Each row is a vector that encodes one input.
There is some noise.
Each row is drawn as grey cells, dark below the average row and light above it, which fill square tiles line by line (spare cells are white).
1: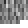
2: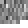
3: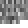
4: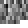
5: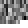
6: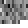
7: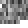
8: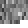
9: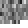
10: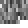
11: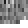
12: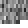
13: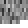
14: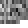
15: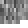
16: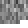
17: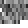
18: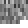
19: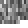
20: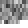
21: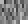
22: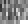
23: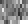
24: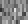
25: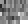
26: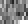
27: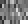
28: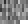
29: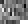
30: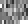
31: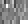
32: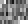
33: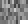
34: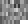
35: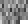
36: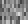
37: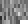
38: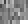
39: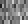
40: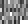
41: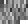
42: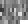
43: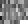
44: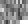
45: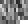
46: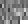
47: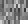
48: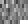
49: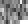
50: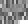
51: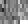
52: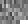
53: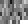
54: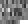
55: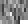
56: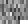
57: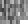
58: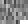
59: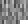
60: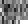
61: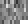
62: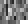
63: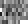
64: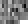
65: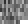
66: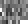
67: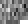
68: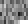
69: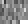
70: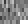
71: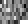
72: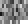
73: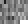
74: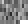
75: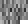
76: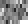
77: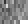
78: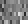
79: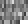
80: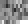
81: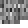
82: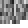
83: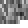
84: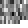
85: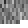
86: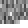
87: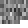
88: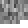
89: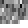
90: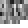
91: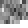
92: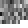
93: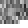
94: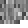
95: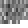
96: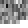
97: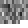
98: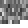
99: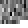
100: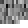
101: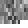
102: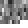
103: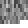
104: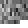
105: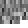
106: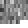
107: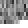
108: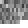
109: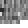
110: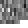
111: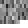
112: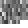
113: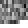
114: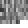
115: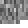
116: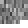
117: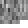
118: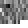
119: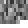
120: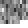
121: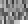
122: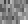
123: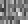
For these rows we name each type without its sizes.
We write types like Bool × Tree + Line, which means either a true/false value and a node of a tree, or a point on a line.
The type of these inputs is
(Label + Line) × Line.
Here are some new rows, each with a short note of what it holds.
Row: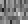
a point on each of two lines
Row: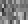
a point on each of two lines
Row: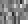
a label and a point on a line
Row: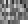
a label and a point on a line
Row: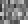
a point on each of two lines
